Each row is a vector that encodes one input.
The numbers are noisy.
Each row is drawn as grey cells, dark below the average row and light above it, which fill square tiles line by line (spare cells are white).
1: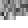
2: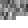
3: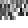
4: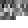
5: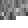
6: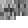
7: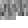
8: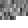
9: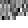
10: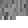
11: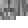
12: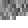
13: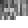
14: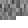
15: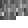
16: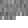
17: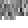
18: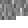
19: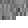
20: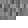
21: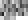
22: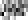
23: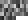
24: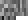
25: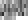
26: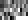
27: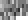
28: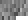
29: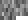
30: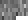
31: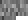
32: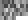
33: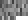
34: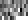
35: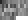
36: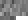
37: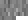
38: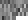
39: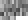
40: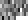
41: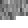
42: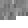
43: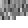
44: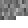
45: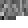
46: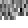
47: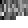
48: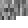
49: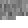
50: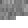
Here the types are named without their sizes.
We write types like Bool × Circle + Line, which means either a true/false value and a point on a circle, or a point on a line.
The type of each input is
List(Line).
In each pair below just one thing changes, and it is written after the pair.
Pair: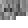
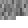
the place on the line in item 2 of the list
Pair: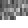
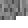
the place on the line in item 2 of the list
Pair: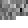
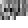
the place on the line in item 1 of the list
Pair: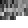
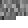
the place on the line in item 1 of the list
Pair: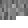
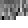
the place on the line in item 1 of the list
